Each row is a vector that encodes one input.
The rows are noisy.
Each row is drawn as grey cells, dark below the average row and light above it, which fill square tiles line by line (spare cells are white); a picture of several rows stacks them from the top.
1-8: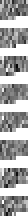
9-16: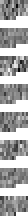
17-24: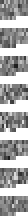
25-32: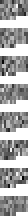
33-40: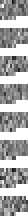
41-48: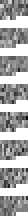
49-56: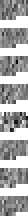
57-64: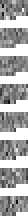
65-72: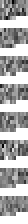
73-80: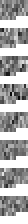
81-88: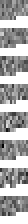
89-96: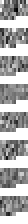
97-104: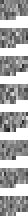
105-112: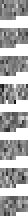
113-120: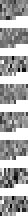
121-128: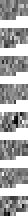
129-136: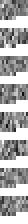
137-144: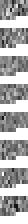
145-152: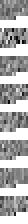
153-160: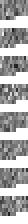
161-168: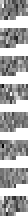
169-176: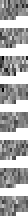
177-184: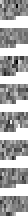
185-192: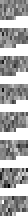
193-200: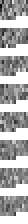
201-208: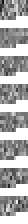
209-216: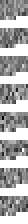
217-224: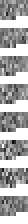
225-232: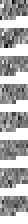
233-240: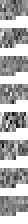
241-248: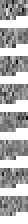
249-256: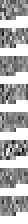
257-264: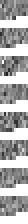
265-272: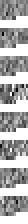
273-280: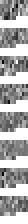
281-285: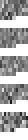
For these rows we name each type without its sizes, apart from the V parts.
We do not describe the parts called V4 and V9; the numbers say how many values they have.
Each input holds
a node of a tree, together with either a true/false value and a value of V9, or a value of V4.
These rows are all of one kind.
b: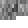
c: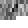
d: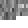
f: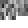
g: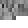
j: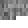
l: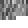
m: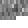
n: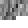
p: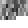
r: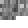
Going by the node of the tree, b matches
c, l and m.
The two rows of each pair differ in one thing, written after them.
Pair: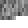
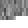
the node of the tree
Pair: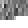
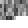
the true/false value
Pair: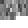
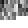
the true/false value
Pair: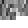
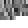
the node of the tree
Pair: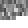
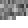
the true/false value
